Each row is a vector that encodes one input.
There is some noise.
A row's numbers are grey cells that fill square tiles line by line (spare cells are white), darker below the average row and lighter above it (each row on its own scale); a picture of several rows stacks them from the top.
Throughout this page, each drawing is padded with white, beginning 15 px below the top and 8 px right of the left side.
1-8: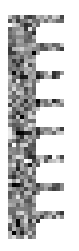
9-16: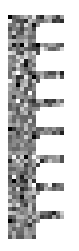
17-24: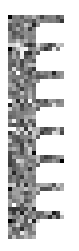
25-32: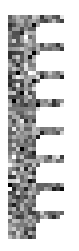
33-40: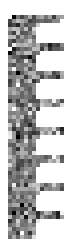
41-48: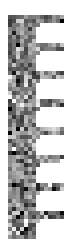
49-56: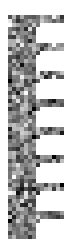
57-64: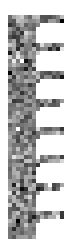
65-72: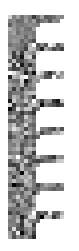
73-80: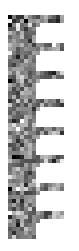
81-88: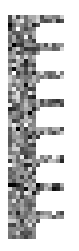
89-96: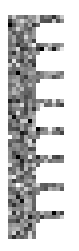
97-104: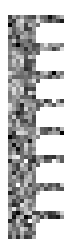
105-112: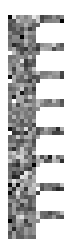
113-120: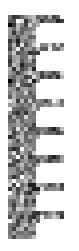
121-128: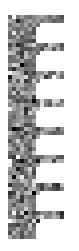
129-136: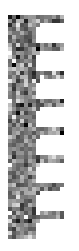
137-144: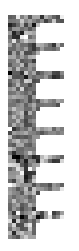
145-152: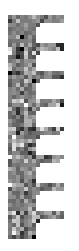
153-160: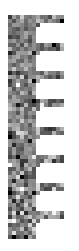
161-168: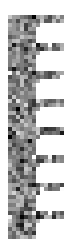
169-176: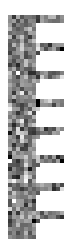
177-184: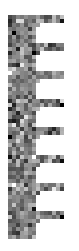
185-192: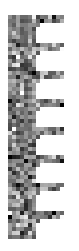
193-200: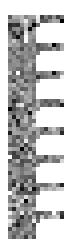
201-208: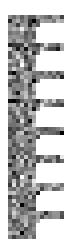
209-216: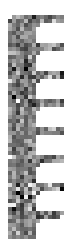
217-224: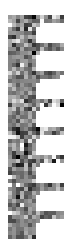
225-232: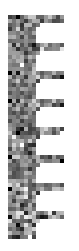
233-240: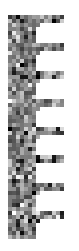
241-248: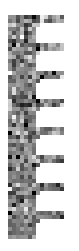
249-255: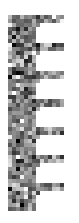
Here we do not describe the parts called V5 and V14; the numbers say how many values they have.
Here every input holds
a true/false value and a value of V5, together with either a point on a 6-point line, or a value of V14.
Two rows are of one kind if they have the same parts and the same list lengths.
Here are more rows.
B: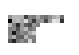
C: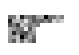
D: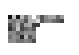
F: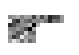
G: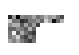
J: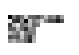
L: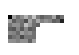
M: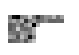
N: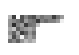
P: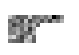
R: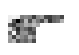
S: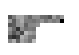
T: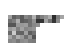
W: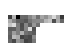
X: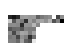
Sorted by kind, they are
B, C, G, N, P, R, T, W
D, F, J, L, M, S, X

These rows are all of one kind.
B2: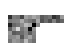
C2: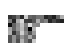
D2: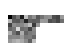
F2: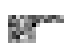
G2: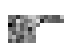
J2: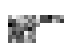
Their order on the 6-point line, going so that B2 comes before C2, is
F2, B2, D2, J2, G2, C2.
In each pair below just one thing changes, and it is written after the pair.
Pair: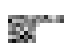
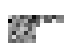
the value of V14
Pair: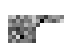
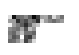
the value of V14
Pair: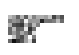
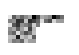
the value of V14
